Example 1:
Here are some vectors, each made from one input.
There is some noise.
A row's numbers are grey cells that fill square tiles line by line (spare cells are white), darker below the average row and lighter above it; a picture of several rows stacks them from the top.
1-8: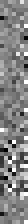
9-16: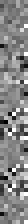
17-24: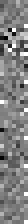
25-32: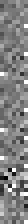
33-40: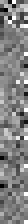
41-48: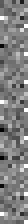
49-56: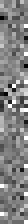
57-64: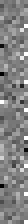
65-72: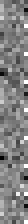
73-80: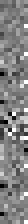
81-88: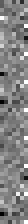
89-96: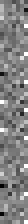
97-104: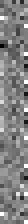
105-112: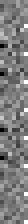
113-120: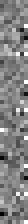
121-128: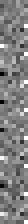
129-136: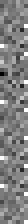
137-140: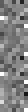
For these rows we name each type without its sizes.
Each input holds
either a fixed value, or a node of a tree.
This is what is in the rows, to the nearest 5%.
About 5% of them hold a fixed value. The rest hold a node of a tree.
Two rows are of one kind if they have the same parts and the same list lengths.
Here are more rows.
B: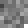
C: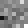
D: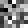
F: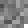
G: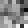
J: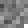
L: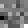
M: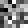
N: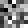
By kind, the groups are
B, C, F, G, J, L
D, M, N

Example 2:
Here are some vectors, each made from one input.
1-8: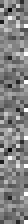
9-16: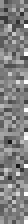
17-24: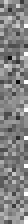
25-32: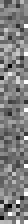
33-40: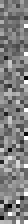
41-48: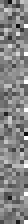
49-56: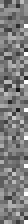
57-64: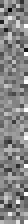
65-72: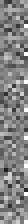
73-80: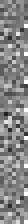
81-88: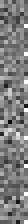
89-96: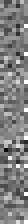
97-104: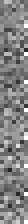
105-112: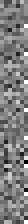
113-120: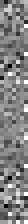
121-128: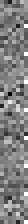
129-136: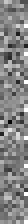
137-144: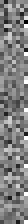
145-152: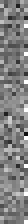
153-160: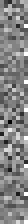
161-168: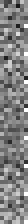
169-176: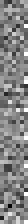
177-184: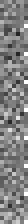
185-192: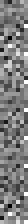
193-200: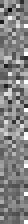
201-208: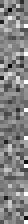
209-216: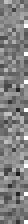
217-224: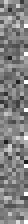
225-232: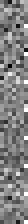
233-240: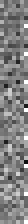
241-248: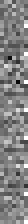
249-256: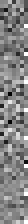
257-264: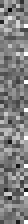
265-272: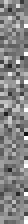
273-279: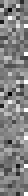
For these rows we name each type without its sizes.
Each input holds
a point on a line.
